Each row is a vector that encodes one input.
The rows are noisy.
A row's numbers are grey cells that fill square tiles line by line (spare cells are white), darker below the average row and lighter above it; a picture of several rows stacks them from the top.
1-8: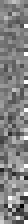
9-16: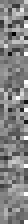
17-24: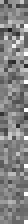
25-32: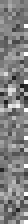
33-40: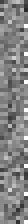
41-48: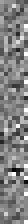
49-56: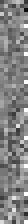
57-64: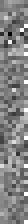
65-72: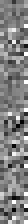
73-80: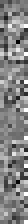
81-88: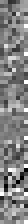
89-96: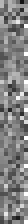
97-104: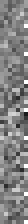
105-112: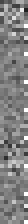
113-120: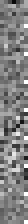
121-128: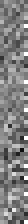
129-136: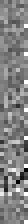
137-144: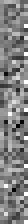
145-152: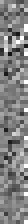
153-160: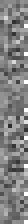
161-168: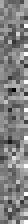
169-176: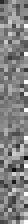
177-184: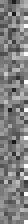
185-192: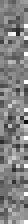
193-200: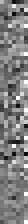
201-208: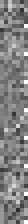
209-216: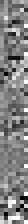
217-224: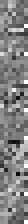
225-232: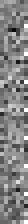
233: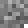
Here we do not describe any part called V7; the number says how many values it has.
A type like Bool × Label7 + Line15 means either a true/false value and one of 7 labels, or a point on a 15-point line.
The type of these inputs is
Bool × Bool × Bool × List2(V7) + List2(Line4).
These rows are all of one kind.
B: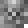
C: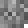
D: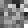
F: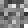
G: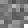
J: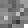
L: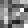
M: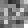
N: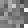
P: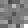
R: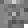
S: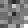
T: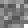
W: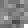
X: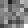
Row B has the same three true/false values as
L, M, P and X.
